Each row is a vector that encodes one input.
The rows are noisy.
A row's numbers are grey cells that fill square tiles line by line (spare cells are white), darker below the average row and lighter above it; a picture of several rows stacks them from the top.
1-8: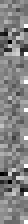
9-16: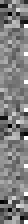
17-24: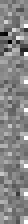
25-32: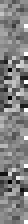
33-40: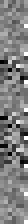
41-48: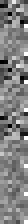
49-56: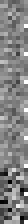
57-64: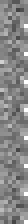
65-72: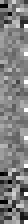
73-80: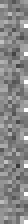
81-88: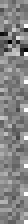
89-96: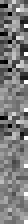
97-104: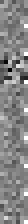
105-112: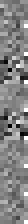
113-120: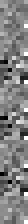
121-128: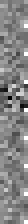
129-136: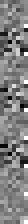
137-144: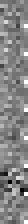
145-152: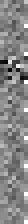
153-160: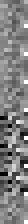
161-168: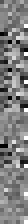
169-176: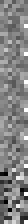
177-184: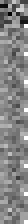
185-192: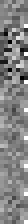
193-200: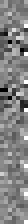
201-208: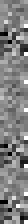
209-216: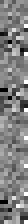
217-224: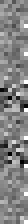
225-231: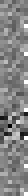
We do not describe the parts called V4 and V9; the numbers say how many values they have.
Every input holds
either three labels (each one of 6), or a point on a 5-point line, a value of V4 and a value of V9.
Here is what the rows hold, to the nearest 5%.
About 25% of them hold three labels (each one of 6). The rest hold a point on a 5-point line, a value of V4 and a value of V9.
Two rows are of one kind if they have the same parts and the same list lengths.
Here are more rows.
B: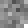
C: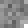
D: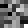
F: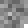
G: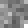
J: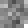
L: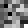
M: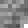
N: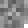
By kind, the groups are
B, C, F, G, J, M, N
D, L

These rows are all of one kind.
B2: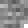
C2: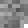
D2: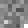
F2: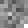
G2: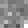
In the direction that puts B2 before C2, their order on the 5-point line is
G2, B2, F2, C2, D2.
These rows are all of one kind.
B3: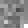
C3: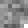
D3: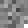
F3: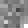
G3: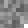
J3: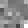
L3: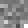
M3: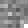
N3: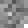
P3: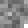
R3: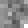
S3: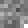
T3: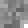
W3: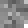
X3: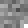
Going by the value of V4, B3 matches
C3, F3, T3 and X3.
